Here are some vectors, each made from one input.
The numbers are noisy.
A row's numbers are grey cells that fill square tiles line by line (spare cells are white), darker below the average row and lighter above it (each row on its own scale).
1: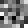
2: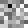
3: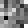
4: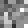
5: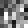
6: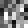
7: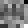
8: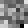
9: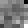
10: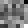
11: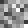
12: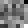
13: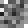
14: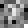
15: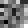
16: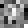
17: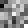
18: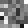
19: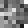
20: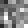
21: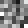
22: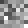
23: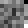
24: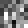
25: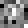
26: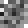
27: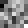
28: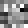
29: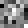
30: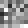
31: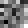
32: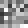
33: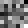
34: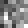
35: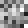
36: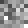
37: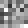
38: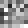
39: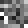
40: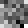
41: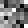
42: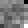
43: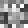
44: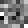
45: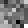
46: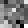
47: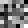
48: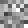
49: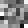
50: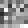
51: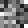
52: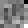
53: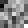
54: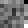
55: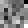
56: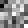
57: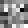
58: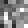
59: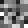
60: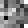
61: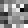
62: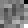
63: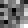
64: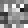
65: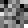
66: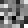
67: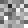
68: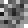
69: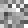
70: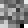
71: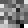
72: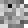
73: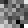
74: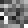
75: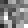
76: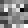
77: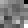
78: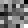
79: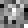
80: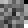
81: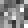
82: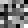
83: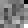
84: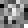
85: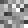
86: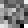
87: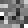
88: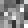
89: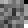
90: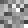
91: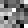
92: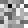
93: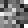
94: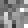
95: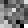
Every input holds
either a point on a 7-point line, or a point on a 10-point line, or three true/false values.
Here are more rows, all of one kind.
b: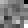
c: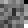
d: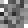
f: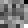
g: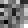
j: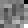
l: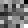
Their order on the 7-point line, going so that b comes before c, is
l, f, j, b, c, g, d.
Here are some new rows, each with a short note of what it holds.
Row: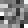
a point on a 10-point line
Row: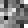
a point on a 10-point line
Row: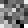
a point on a 10-point line
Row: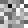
three true/false values
